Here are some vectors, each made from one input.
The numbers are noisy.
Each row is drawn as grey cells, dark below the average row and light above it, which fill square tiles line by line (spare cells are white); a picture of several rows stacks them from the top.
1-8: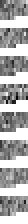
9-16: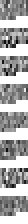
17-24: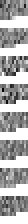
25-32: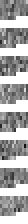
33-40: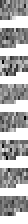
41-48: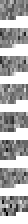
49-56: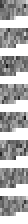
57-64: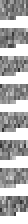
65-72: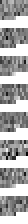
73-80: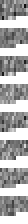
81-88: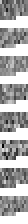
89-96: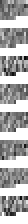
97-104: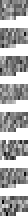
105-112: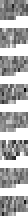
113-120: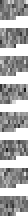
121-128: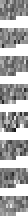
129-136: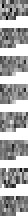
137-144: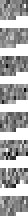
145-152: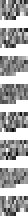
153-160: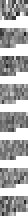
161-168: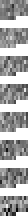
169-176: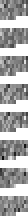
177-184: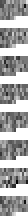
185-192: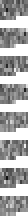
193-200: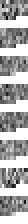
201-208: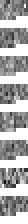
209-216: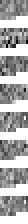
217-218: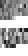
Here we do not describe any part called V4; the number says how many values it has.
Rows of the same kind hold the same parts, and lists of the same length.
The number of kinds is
2.
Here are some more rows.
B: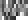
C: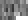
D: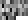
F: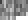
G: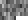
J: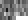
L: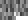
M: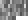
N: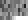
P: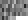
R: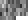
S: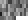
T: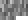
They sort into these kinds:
B, D
C, F, G, J, L, M, N, P, R, S, T

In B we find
a value of V4.
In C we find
a point on an 11-point circle and a true/false value.
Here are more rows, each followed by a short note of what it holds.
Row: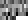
a value of V4
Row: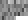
a point on an 11-point circle and a true/false value
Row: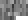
a point on an 11-point circle and a true/false value
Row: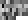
a value of V4
